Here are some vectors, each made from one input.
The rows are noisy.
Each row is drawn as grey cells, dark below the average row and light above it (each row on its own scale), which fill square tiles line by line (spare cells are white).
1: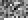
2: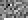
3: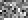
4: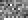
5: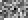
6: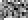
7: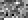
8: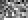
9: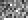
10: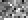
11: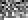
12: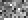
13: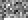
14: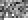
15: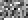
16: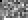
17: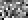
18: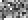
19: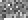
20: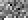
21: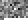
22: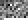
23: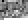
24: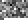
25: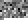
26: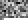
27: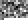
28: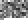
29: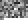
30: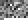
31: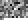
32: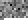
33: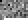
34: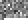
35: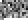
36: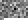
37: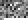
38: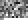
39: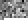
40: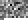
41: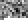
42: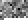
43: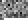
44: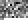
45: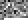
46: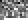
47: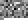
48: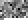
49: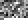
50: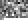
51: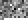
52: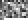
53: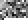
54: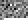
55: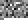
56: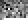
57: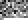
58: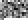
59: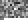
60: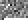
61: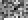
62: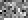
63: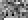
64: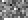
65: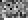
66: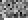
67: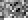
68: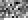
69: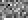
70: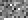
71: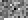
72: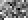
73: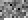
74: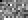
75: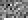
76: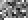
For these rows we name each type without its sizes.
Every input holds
a list of points on a line.
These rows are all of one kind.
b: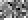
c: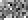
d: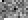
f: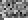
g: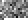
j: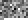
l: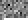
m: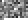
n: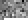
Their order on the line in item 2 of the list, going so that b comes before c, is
d, b, f, n, j, c, m, g, l.
